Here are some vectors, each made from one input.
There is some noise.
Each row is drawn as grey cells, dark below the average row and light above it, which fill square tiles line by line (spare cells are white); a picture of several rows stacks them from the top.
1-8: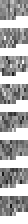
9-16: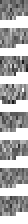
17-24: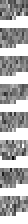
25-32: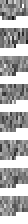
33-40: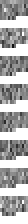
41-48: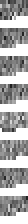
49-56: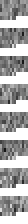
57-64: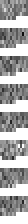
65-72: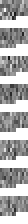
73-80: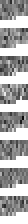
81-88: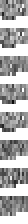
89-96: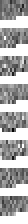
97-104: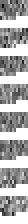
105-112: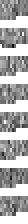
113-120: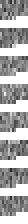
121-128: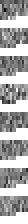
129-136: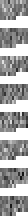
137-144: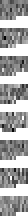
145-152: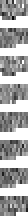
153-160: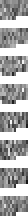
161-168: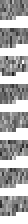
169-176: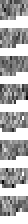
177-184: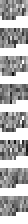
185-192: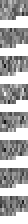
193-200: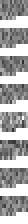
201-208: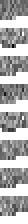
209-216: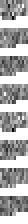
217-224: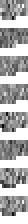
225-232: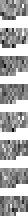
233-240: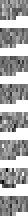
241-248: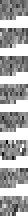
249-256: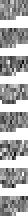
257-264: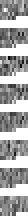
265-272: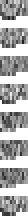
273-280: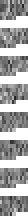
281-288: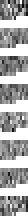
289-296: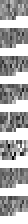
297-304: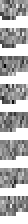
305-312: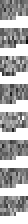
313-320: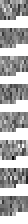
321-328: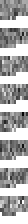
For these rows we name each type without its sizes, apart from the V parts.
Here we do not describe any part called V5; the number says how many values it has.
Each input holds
a point on each of two lines, three true/false values and a value of V5.
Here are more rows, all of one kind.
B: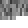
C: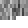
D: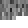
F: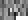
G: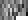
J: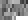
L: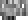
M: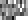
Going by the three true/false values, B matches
D and L.
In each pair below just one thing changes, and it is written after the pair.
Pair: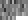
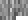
the value of V5
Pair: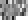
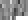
the value of V5
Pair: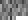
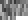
one of the three true/false values
